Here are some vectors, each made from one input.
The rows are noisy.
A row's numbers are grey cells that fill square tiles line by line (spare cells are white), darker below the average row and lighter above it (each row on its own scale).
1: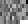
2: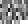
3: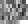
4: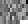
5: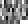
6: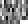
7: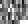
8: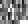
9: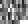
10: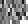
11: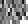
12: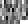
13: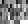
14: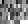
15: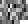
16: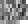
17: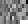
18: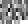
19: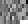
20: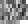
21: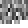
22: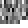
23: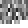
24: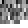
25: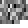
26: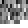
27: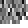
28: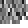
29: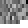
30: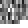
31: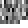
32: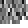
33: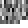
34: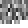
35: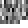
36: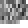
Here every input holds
one of 4 labels and a true/false value.
